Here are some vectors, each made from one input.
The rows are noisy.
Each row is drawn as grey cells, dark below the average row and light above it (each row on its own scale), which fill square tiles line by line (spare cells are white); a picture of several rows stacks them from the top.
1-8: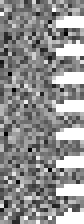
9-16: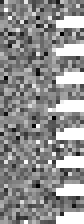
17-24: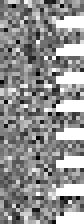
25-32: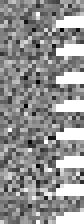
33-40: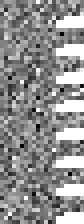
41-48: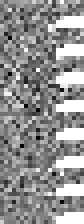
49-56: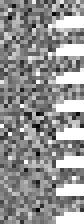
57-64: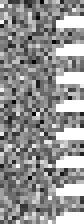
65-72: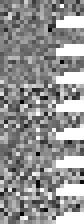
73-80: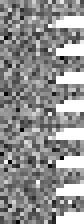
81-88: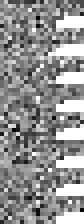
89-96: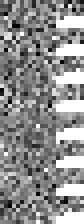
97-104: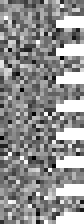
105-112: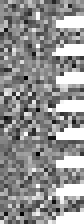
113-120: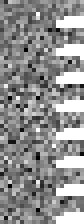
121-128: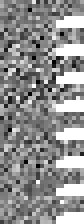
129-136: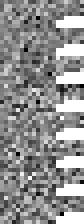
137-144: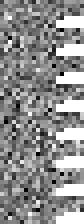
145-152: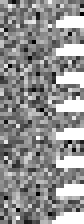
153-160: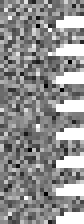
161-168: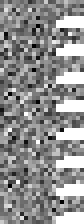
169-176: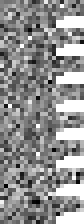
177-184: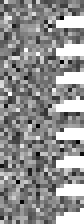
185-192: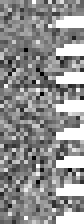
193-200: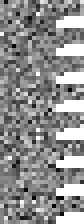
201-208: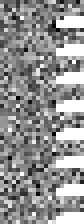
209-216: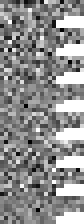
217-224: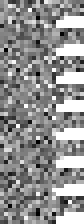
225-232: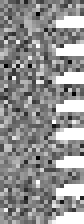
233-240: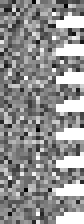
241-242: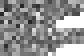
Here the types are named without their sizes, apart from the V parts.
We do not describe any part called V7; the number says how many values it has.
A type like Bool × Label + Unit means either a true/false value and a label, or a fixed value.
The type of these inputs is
(Bool × Line + List(V7)) × Label.
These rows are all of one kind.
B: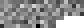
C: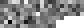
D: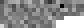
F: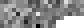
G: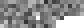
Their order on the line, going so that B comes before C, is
D, G, F, B, C.
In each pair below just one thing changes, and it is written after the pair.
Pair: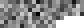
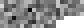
the label
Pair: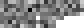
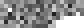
the label
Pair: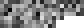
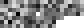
the label
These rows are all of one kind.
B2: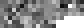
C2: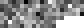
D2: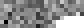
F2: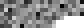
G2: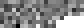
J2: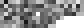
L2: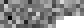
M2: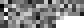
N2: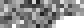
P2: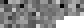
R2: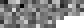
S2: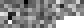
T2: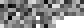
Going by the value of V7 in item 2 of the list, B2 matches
D2, F2, L2 and T2.
